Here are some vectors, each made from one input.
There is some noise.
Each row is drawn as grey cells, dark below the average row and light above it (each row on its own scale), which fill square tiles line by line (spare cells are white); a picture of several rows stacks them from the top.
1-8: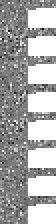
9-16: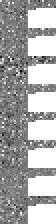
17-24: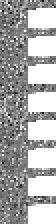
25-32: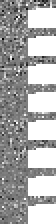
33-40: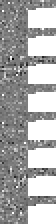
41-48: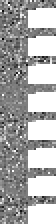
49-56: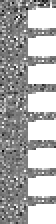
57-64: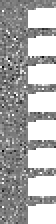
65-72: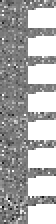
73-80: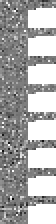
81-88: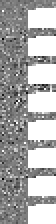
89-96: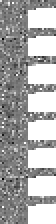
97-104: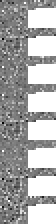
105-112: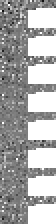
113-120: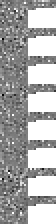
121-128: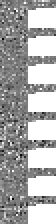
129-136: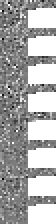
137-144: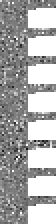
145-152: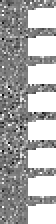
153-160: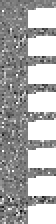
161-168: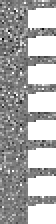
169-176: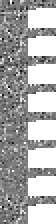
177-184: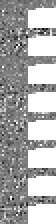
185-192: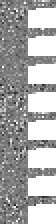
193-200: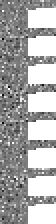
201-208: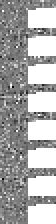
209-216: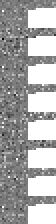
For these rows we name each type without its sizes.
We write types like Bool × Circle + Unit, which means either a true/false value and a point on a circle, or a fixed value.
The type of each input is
Bool × Bool × Bool × Bool + Tree.
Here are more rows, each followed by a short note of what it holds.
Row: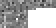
a node of a tree
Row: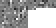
a node of a tree
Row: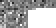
a node of a tree
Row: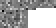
four true/false values
